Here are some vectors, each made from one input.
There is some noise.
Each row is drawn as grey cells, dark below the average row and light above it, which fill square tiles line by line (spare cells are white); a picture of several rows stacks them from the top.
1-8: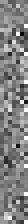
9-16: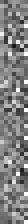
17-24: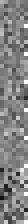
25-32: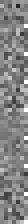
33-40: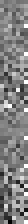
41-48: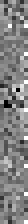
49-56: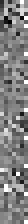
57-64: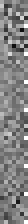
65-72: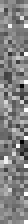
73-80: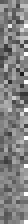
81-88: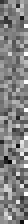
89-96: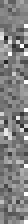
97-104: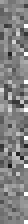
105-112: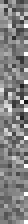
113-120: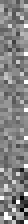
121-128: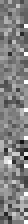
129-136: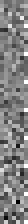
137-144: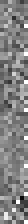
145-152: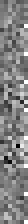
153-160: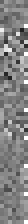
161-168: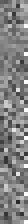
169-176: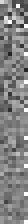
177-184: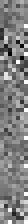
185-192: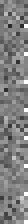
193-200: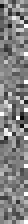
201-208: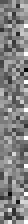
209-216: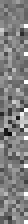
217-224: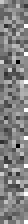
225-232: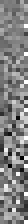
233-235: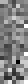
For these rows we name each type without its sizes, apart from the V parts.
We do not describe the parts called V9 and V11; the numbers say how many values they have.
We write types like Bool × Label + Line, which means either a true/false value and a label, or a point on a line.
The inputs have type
Label + (Line + V11) × V9.
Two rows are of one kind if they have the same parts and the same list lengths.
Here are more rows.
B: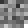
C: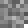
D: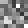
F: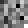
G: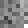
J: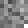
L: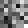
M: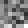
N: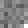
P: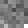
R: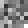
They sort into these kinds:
B, F, M, P
C, D, G, J
L, N, R

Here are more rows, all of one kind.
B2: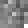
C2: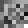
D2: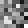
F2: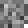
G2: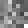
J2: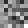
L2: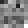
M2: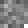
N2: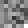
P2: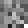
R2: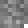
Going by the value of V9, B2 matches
C2, F2, N2 and R2.
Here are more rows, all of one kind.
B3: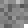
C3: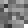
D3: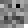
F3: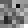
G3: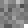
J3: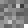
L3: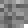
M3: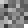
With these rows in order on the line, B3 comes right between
C3 and G3.
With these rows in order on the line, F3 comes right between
L3 and M3.
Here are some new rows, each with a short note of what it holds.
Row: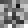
a label
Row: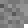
a label
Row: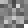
a label
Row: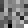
a value of V9 and a value of V11
